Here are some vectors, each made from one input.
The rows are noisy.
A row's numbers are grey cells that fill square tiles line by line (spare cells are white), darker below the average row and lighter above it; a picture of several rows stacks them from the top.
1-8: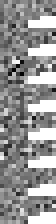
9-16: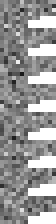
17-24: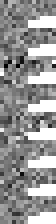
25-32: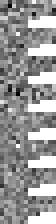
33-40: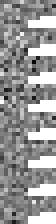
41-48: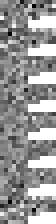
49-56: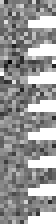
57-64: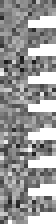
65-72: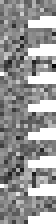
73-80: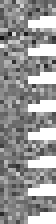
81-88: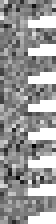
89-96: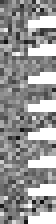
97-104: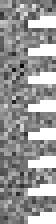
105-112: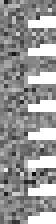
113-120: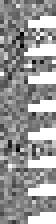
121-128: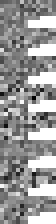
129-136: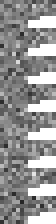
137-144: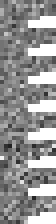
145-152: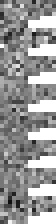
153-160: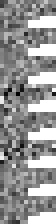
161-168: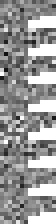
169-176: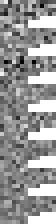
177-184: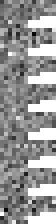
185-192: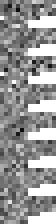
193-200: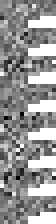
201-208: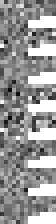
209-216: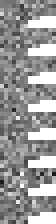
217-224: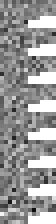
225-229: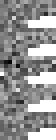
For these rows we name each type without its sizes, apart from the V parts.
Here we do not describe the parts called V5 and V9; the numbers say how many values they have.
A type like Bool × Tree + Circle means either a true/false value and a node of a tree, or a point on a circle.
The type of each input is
Line × (Line + V5) + V9.
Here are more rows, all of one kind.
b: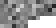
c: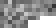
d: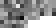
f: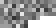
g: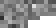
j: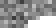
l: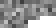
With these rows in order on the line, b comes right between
c and f.
